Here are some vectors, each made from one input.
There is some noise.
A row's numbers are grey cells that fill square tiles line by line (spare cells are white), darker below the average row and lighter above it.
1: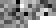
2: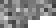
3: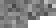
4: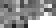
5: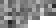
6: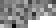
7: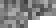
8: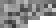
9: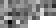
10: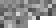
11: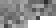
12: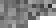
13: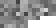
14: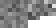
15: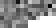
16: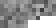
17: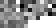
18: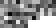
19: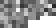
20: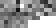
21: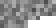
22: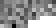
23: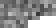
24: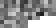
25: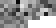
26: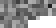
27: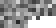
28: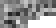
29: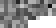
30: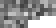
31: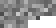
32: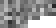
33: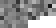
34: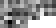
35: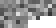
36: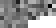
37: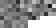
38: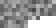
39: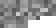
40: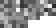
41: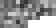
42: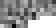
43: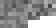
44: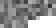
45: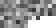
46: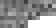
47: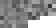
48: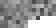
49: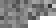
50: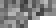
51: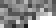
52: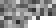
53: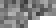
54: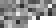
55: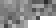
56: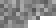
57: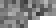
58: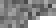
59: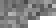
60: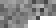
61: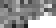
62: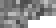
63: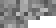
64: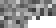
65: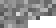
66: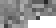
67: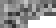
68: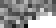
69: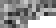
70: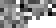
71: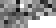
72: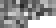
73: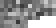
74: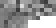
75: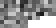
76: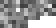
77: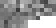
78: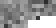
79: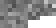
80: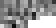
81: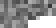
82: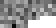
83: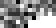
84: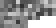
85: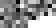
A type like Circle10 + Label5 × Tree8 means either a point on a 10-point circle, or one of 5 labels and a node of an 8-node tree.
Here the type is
Circle5 + Line4 + Line5.
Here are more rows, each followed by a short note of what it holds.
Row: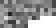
a point on a 5-point circle
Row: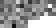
a point on a 5-point circle
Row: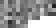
a point on a 5-point circle
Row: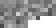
a point on a 4-point line
